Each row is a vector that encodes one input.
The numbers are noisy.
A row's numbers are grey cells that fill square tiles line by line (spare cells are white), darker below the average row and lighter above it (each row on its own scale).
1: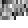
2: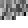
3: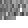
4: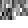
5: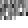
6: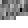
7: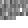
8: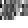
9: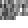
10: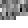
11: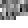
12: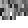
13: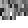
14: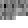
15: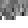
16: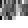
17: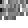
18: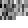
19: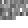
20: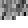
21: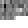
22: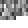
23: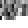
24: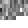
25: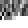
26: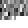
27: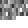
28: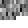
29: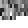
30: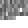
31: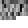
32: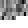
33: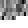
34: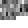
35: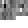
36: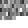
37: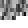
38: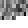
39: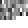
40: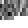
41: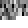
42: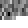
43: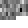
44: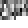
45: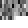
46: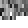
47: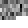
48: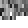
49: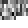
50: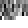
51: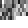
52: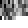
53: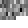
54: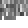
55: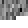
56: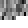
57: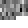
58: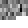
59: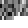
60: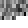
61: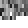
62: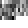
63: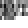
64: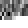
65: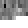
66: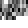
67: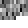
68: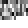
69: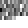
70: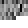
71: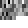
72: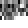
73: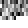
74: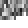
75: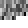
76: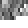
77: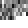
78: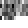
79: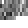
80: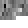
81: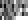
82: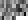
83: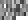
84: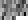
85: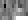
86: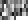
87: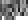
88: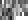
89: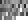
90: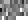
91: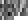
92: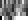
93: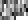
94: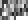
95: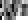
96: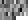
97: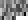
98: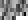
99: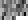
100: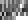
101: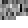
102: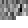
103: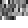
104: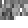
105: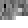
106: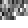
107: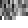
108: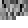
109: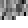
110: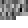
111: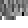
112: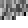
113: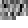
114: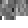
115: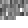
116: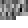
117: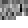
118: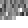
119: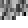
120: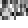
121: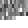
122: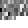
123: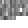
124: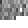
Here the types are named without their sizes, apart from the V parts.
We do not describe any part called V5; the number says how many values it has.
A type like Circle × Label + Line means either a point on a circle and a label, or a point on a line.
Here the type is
List(Bool × V5).
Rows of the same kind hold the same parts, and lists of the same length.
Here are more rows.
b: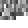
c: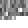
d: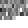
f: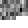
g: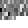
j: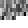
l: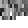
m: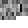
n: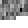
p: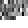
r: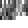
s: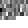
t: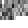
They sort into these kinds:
b, f, m, n
c, d, g, p, r, s, t
j
l

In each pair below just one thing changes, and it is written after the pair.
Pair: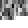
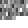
the true/false value in item 1 of the list
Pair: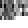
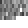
the true/false value in item 1 of the list
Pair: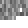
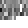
the value of V5 in item 1 of the list
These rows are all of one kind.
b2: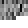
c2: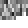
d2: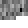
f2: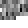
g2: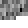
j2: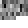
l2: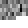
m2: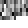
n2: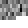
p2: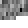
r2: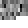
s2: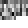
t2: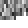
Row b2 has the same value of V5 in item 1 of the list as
c2, l2, n2 and s2.
